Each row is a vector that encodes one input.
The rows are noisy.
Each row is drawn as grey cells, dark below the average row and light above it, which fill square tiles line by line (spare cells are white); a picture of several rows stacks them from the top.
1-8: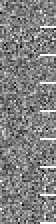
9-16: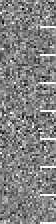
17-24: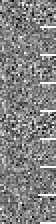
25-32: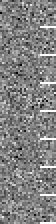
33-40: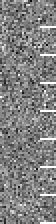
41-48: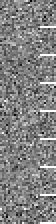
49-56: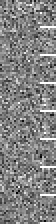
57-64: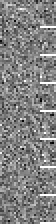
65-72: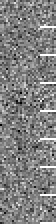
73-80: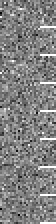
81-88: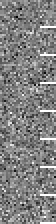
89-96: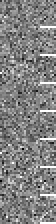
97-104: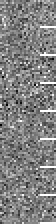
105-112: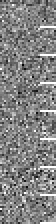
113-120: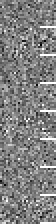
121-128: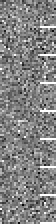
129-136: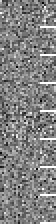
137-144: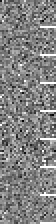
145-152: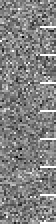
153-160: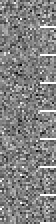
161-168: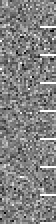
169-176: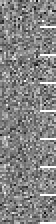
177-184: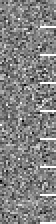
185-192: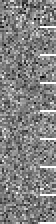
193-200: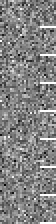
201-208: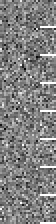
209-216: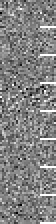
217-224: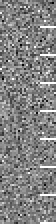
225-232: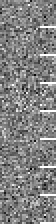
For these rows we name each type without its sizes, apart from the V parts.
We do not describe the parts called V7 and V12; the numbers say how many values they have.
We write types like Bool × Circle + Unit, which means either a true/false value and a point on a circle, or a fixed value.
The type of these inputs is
Bool × V7 + (Tree + Unit) × V12.
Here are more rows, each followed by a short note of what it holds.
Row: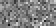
a node of a tree and a value of V12
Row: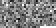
a value of V12
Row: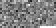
a value of V12
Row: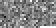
a node of a tree and a value of V12
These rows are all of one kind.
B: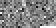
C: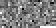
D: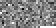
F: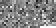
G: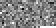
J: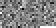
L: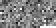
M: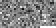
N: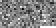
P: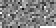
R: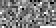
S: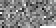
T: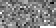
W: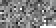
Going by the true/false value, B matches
F, L, S and W.
